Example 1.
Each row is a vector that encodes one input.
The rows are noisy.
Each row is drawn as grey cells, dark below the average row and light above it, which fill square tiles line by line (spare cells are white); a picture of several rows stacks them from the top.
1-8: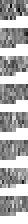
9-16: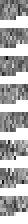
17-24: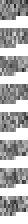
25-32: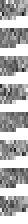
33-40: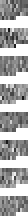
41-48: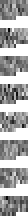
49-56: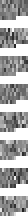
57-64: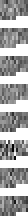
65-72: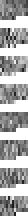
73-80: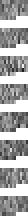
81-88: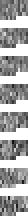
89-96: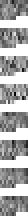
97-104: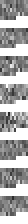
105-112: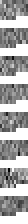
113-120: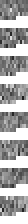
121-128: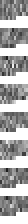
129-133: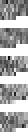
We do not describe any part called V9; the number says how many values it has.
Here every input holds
either a point on a 5-point line, or a point on an 8-point line and a value of V9.
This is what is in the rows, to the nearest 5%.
About 35% of them hold a point on a 5-point line. The rest hold a point on an 8-point line and a value of V9.
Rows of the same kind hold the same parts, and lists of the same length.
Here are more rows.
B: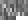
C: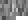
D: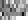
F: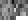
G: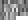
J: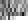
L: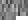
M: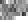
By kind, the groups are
B, C, F, G, L
D, J, M

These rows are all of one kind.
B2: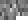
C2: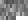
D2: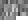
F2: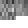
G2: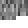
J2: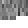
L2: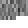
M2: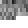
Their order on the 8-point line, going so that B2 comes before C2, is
M2, F2, B2, D2, C2, J2, L2, G2.
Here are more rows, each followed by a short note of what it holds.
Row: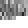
a point on a 5-point line
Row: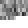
a point on a 5-point line
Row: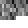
a point on an 8-point line and a value of V9
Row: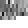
a point on a 5-point line
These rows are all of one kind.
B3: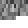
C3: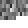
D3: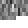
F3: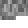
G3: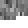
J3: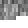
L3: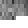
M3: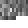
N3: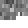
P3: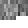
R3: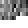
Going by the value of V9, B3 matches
D3 and R3.
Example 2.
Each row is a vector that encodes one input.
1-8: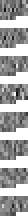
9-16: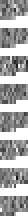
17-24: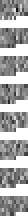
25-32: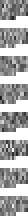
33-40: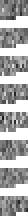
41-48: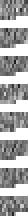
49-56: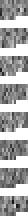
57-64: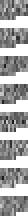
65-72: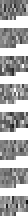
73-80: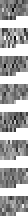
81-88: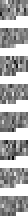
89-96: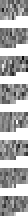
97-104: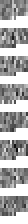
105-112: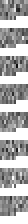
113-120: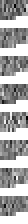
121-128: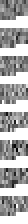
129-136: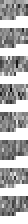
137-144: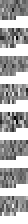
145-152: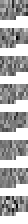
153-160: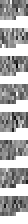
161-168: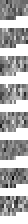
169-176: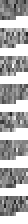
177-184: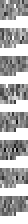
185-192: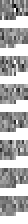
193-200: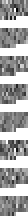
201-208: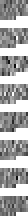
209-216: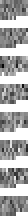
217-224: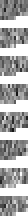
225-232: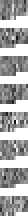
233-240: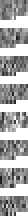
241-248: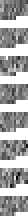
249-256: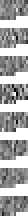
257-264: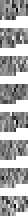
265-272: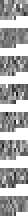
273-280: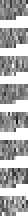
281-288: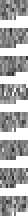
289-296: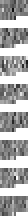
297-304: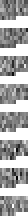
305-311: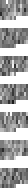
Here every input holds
a point on a 6-point line, together with either a point on a 9-point circle, or a point on a 15-point line.
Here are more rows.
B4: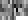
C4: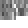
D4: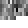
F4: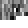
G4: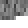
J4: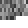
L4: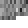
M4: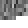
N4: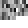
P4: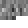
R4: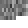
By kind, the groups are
B4, D4, F4
C4, G4, J4, L4, M4, N4, P4, R4

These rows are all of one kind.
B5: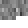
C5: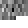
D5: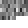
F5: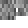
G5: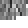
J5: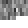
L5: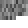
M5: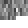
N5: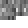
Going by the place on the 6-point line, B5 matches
C5, J5 and M5.
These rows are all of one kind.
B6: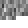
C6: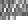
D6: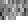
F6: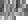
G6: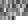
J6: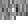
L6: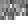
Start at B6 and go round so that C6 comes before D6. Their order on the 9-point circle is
B6, L6, C6, J6, F6, G6, D6.
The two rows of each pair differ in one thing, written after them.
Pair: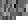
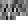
the place on the 6-point line
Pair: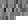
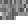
the place on the 15-point line
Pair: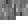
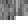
the place on the 6-point line
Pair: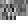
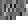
the place on the 6-point line
